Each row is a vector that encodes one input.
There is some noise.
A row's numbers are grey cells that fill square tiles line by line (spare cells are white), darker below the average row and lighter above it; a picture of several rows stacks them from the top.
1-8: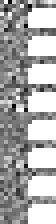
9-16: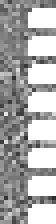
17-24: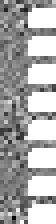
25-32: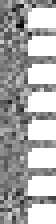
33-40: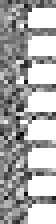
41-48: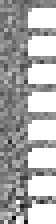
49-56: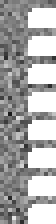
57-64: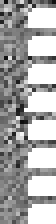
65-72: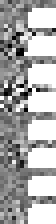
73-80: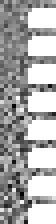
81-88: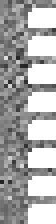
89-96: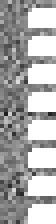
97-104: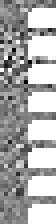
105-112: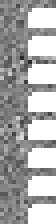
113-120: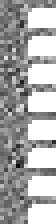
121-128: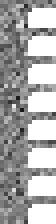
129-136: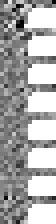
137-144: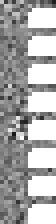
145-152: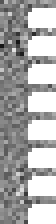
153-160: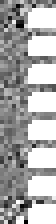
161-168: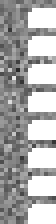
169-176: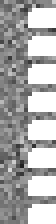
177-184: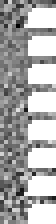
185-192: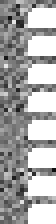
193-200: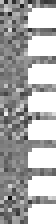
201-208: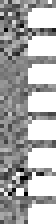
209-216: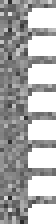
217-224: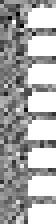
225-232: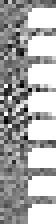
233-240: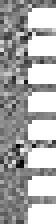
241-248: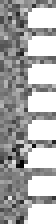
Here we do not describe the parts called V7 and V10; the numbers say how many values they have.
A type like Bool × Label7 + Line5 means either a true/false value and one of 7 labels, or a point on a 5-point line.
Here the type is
Bool × (Tree12 + V10) × V7.
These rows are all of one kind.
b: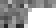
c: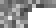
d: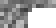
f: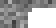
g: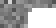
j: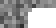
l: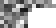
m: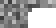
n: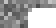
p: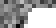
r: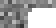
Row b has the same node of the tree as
f, j, p and r.
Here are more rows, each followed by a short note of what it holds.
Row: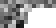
a true/false value, a value of V7 and a value of V10
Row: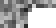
a node of a 12-node tree, a true/false value and a value of V7
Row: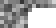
a node of a 12-node tree, a true/false value and a value of V7
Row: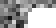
a true/false value, a value of V7 and a value of V10
